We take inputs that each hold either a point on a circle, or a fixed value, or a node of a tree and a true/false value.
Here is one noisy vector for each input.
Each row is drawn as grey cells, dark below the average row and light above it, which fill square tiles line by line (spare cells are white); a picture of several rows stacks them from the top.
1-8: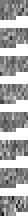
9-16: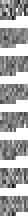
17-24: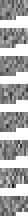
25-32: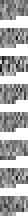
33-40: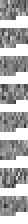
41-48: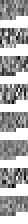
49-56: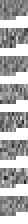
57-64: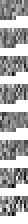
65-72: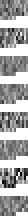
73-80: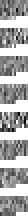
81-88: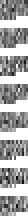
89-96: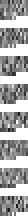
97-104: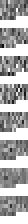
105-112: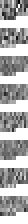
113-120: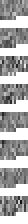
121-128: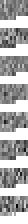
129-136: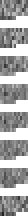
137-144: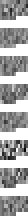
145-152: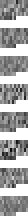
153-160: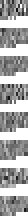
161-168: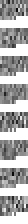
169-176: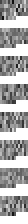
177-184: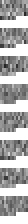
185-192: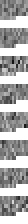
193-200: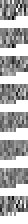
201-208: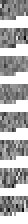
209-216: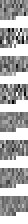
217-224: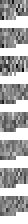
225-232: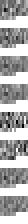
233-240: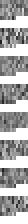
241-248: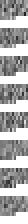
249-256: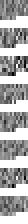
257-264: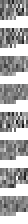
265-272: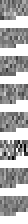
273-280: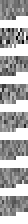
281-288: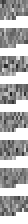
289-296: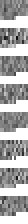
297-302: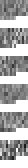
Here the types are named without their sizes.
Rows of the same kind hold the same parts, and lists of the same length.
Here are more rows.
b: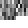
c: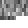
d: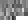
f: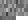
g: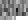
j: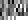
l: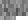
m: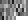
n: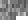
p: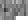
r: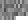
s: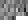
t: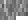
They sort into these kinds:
b, g, l, p, r
c, d, f, j, m, s, t
n

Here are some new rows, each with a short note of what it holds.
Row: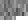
a node of a tree and a true/false value
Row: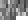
a fixed value
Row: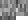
a point on a circle
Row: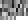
a fixed value
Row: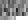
a node of a tree and a true/false value
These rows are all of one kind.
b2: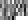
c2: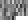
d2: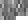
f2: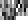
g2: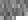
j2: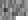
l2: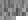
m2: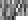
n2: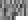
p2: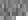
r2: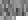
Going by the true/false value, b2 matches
c2, j2, m2 and n2.
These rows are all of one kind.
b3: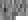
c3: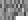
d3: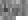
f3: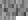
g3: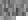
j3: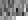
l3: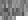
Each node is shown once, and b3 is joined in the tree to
l3.
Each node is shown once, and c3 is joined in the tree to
g3 and j3.
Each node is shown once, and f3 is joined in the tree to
d3 and g3.
